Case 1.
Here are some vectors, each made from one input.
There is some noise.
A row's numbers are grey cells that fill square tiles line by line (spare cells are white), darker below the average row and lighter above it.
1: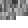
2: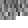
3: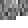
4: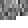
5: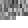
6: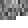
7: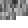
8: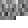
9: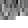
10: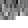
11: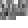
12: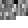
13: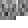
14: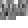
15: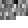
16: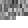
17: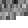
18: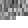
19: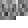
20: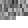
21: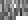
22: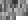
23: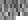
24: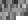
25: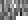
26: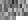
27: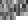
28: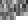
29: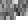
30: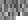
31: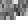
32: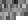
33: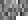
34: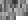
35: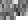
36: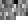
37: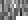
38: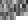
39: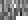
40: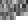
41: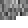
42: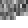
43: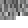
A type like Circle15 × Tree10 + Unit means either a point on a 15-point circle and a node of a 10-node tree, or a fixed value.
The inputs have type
Bool × Line6.
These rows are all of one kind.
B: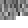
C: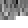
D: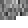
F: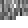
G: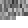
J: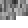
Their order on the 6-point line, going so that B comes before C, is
F, D, J, G, B, C.
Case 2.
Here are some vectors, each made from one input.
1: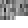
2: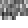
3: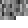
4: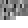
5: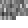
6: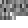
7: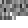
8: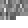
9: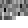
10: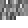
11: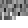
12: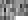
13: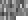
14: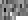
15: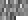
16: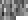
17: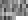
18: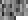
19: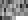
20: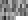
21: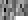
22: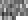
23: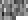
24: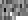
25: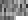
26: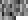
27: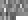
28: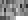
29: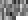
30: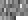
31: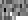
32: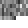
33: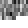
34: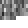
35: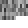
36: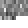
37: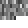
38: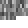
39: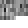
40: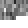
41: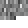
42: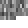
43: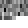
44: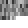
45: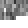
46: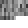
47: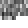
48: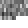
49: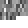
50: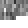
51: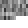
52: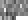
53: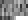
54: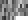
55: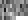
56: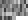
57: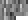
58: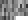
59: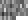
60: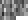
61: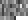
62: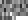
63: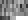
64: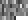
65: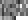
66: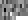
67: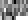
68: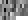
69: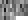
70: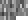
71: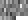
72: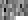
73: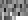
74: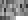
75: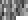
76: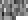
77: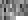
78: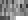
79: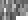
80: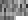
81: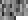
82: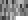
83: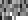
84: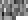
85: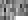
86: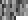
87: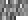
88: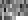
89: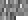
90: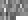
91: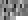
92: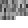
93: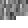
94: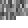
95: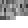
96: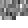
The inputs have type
Bool × Bool × Bool + Line11.
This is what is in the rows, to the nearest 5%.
About 45% of them hold a point on an 11-point line. The rest hold three true/false values.
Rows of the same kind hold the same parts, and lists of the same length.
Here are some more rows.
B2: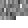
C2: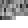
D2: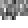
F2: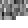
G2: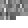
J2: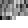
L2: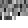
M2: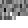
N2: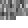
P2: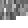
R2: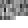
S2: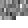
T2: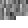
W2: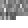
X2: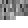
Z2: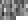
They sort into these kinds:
B2, D2, F2, G2, N2, P2, S2, T2, W2, Z2
C2, J2, L2, M2, R2, X2

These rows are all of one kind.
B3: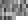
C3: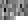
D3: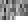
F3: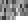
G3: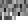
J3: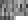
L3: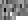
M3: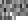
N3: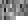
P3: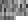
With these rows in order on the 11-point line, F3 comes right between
D3 and J3.
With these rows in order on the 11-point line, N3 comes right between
C3 and D3.
